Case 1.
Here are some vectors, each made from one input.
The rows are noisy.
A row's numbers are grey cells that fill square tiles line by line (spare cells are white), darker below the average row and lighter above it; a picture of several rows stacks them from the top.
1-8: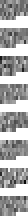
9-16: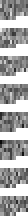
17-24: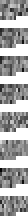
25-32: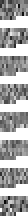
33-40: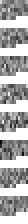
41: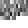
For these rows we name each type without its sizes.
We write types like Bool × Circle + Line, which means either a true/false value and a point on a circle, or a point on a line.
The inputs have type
Tree.
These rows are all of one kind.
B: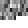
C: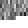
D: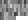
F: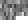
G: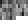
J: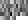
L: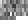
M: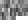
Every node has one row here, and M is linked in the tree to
B and L.
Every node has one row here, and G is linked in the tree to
D.
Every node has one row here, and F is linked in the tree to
J and L.
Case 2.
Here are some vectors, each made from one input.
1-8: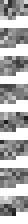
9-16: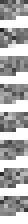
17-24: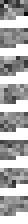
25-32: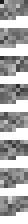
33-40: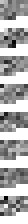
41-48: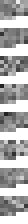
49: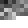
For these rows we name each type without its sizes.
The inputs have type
Bool × Bool × Bool × Bool.
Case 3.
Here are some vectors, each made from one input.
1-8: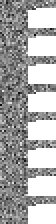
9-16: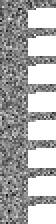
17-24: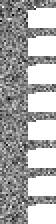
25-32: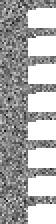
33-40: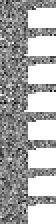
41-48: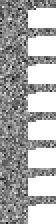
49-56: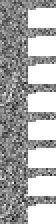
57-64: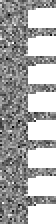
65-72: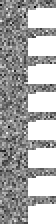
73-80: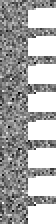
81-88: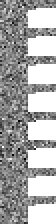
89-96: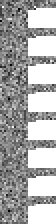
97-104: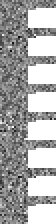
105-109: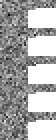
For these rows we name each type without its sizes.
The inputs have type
Line.
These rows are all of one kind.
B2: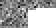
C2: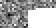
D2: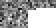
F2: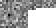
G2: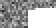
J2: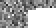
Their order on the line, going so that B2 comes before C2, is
J2, B2, G2, C2, F2, D2.
